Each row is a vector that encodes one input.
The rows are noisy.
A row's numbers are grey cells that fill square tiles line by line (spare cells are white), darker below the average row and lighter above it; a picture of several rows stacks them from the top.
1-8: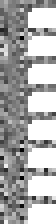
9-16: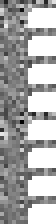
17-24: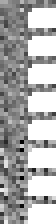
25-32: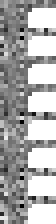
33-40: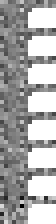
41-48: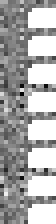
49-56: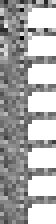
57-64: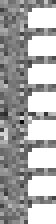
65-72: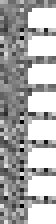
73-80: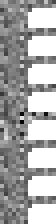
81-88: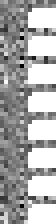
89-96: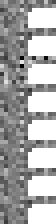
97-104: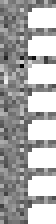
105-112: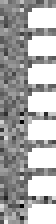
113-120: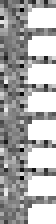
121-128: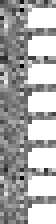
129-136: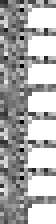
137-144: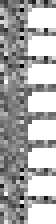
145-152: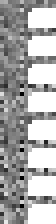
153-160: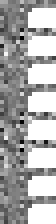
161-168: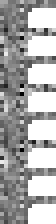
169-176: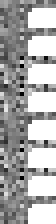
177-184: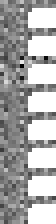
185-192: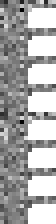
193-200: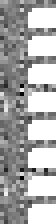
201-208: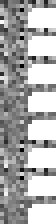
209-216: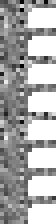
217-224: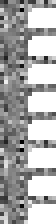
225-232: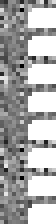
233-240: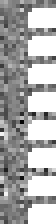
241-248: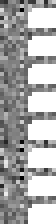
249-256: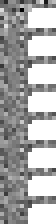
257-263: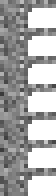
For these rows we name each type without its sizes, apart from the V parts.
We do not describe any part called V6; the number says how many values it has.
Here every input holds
either a label and a value of V6, or a point on each of three lines.
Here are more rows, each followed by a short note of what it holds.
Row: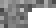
a point on each of three lines
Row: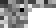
a label and a value of V6
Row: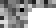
a label and a value of V6
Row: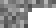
a point on each of three lines
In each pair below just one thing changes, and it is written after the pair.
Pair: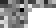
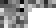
the label
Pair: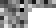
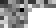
the label
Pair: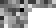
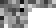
the value of V6
